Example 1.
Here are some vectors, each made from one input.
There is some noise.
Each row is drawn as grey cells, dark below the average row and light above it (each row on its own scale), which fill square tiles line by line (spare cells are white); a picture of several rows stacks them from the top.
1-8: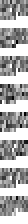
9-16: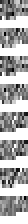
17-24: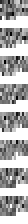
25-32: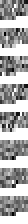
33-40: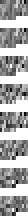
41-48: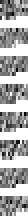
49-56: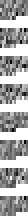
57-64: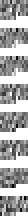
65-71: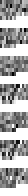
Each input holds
a point on a 13-point line.
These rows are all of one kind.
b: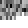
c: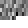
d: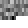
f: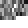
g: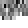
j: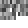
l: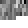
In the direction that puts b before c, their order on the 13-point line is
g, j, b, l, f, c, d.
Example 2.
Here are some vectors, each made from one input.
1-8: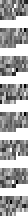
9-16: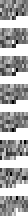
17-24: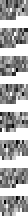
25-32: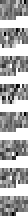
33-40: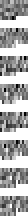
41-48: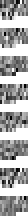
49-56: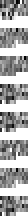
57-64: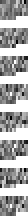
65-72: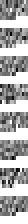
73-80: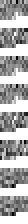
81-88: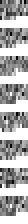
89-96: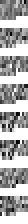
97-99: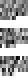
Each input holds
a point on a 13-point line.
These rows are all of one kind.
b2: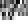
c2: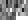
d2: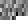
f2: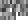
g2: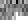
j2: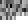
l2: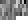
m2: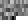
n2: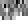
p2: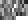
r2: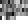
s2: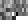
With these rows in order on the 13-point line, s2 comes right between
d2 and m2.
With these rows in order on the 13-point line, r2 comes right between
j2 and l2.
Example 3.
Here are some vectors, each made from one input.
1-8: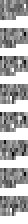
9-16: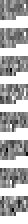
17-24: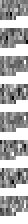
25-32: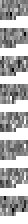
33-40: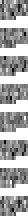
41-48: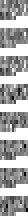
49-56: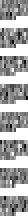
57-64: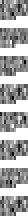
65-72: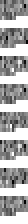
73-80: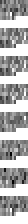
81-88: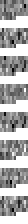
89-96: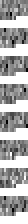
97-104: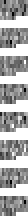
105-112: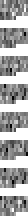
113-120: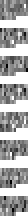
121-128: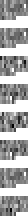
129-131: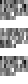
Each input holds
either a fixed value, or three true/false values.
